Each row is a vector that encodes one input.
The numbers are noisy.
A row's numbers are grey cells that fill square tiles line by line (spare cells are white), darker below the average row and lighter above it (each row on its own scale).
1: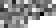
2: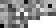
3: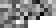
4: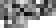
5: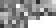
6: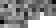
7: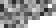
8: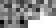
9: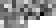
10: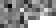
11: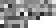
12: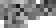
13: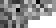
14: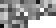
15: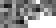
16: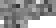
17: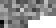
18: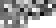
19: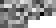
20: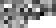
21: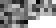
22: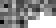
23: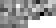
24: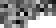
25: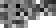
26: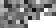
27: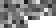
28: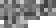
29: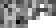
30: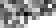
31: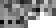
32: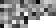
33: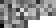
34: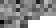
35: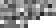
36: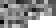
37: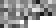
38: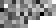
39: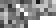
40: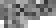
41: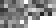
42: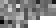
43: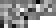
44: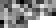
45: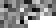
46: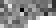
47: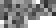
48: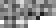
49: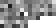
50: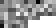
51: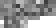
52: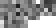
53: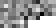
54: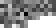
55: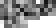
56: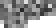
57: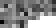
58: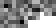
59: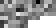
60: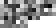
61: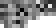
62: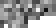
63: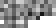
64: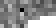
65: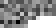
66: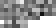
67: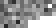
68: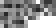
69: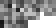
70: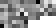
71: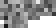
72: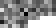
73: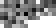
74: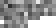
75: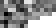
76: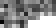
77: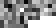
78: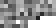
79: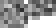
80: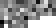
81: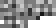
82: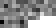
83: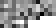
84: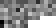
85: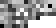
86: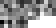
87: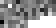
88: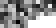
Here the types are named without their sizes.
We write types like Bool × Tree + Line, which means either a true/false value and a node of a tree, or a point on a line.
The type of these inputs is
(Bool × Bool × Bool + Unit) × Line.
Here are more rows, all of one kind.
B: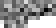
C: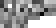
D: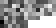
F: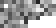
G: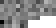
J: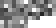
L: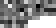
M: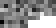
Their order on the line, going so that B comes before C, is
F, D, J, B, L, C, G, M.
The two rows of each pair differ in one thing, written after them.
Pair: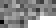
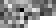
one of the three true/false values
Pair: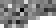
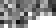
one of the three true/false values
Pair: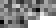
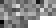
the place on the line
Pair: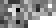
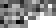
one of the three true/false values
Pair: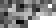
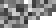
one of the three true/false values
